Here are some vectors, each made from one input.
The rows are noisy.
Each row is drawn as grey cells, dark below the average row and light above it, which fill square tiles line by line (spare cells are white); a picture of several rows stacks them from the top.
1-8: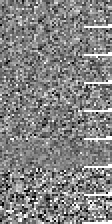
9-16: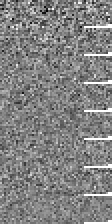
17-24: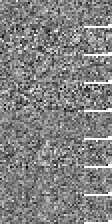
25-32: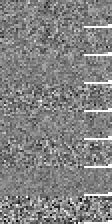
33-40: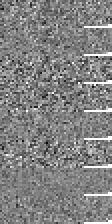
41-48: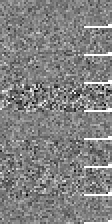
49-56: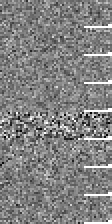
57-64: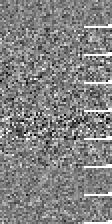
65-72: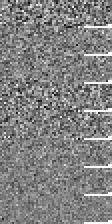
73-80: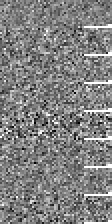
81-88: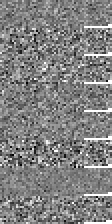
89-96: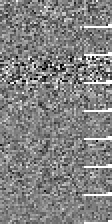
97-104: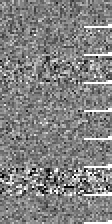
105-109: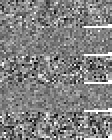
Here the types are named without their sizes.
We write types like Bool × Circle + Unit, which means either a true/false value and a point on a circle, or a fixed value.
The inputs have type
(Bool × Bool × Bool × Bool + Unit) × Label × Label.
